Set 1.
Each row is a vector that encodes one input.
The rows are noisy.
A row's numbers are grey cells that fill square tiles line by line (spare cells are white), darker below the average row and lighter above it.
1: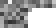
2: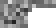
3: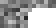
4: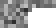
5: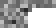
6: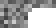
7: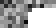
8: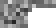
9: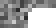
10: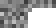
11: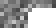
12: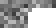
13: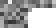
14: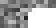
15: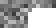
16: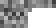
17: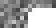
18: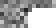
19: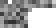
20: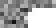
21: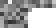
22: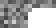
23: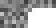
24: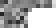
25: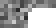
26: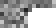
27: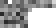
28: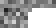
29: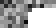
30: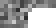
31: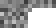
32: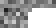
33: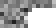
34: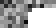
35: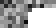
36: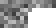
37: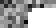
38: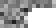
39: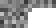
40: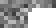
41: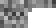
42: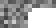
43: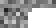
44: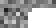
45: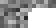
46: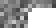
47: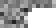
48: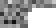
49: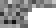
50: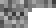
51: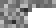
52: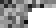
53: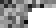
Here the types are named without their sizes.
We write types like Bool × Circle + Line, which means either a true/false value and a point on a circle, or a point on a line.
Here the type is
Bool × Bool × Bool + Line × Line + Unit.
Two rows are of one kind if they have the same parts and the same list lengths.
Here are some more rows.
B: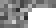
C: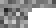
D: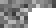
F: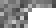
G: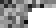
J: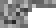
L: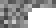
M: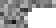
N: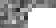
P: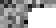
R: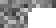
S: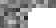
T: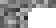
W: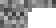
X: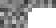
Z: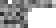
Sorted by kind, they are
B, C, D, F, L, N, R, S, T, W, X
G, P
J, M, Z

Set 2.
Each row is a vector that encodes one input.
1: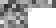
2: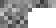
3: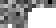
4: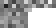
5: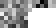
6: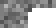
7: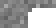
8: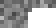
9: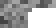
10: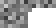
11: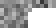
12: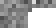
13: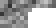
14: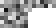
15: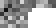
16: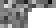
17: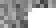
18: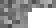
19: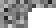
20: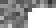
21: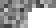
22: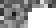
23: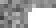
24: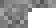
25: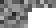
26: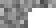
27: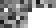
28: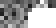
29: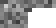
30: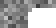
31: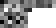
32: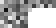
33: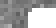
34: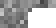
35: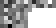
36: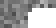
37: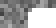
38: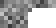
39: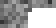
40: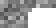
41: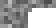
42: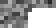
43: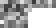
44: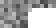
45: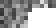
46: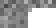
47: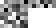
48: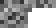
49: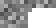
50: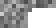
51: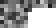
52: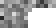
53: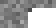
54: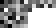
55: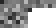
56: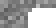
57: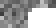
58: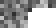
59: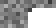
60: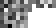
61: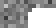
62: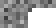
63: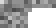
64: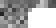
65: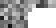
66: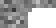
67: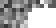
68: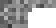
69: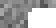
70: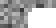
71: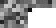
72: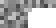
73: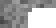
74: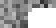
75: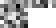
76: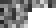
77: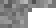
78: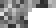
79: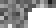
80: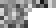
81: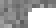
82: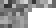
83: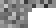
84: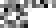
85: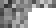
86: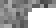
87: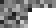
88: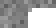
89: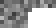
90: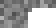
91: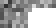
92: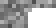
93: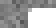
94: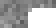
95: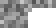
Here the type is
Bool × Bool × Bool + Line5.
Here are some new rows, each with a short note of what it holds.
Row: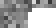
a point on a 5-point line
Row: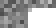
three true/false values
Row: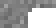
three true/false values
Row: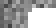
a point on a 5-point line
